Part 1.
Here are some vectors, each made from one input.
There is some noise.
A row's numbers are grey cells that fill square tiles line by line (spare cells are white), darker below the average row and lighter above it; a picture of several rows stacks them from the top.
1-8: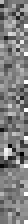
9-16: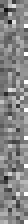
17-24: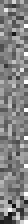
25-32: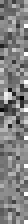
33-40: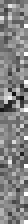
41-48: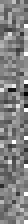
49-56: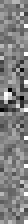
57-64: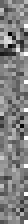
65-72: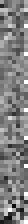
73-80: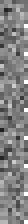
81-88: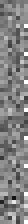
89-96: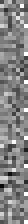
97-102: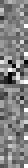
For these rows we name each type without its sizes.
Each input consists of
either a point on a circle, or a fixed value.
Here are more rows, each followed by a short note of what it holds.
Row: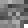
a point on a circle
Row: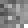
a point on a circle
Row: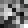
a fixed value
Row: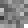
a point on a circle
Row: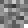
a point on a circle
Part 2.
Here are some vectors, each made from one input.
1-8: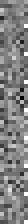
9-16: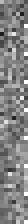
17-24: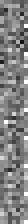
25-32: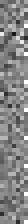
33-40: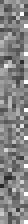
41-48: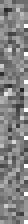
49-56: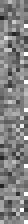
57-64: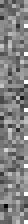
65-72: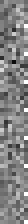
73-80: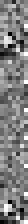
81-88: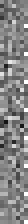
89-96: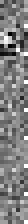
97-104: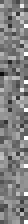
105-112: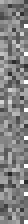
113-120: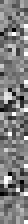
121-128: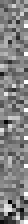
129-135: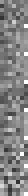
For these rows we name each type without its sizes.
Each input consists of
either a point on a circle, or a fixed value.
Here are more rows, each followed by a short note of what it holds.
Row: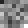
a point on a circle
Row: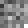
a point on a circle
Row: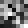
a fixed value
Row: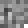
a point on a circle
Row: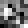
a fixed value
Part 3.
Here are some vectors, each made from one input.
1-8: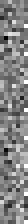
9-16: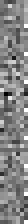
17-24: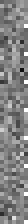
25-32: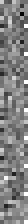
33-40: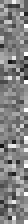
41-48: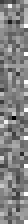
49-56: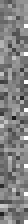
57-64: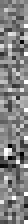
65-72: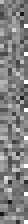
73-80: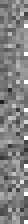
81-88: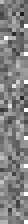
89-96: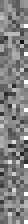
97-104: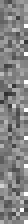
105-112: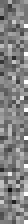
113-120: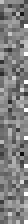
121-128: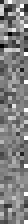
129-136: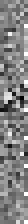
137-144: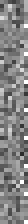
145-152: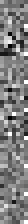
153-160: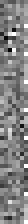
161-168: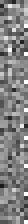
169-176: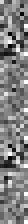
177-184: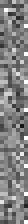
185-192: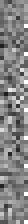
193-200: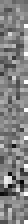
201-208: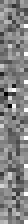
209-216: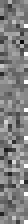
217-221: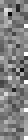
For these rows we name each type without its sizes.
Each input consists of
either a point on a circle, or a fixed value.
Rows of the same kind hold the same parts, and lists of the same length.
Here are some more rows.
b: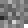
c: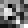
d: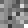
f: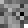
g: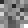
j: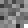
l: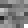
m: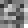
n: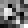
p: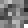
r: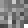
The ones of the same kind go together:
b, d, f, g, j, l, m, p, r
c, n

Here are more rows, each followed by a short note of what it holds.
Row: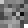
a point on a circle
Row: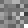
a point on a circle
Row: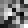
a fixed value
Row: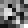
a fixed value
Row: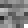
a point on a circle
